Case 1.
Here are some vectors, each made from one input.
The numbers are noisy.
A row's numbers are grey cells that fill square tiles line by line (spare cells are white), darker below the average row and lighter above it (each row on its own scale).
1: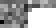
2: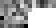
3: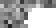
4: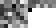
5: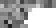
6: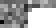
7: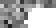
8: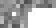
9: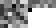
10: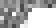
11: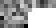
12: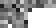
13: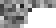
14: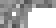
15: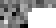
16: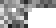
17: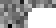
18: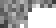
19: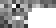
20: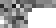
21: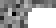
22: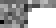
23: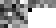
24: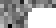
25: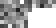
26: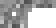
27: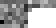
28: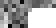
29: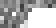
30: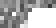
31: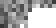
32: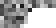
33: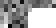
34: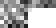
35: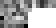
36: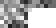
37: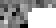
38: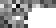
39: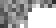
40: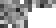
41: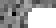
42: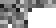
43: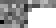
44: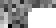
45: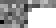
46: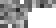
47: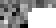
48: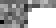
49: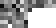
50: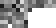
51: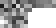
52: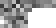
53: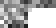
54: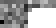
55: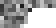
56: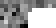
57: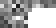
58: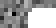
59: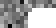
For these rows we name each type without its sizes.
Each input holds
either a fixed value, or four true/false values.
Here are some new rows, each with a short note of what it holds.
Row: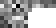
four true/false values
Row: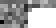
a fixed value
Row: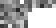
four true/false values
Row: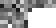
four true/false values
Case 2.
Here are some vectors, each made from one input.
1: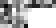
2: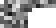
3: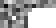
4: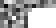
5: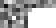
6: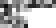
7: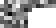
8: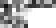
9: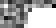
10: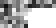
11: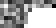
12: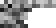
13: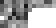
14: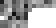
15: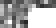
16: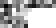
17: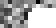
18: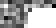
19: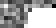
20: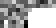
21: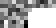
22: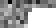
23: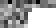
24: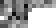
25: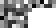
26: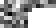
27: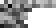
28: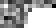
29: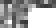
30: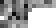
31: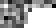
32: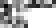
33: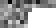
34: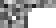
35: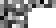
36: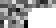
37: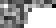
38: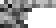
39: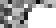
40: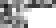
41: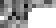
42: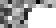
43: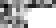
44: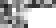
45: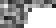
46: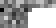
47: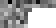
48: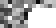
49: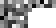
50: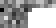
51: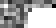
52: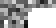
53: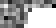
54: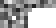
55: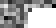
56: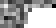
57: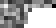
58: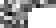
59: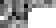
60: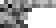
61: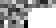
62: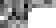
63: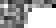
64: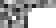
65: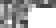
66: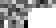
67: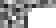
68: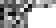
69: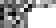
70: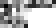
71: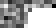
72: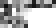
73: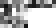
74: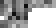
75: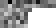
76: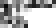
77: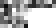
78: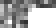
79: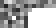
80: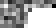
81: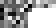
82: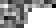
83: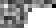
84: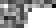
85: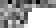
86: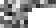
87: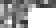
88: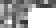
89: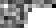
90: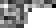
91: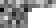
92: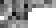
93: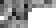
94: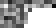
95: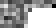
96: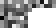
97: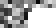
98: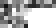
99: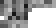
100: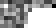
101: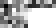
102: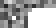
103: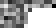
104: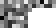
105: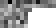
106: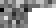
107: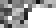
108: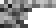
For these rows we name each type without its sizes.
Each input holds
a node of a tree.
